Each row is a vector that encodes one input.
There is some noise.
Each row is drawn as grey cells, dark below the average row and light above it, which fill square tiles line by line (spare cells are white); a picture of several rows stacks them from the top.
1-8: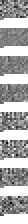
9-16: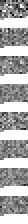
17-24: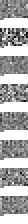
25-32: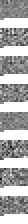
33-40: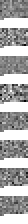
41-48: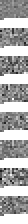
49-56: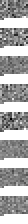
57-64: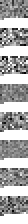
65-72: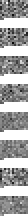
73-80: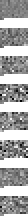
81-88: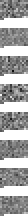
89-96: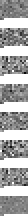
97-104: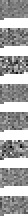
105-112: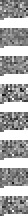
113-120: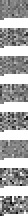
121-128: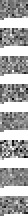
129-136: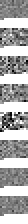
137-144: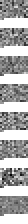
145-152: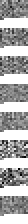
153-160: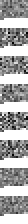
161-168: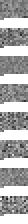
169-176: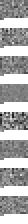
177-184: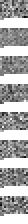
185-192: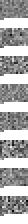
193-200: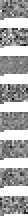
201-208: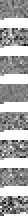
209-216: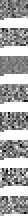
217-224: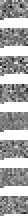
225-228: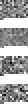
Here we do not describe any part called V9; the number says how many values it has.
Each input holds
a point on a 5-point line, together with either one of 11 labels and a point on a 5-point line, or a value of V9.
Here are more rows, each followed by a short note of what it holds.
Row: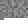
one of 11 labels and a point on each of two 5-point lines
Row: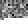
a point on a 5-point line and a value of V9
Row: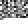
one of 11 labels and a point on each of two 5-point lines
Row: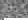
a point on a 5-point line and a value of V9
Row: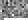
a point on a 5-point line and a value of V9
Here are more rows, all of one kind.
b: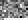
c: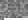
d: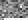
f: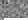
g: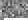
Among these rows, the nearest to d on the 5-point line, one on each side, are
b and g.
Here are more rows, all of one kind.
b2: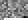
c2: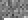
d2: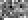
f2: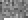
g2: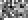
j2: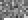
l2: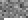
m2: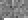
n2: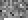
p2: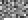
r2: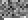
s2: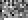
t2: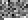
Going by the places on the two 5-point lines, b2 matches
g2 and l2.
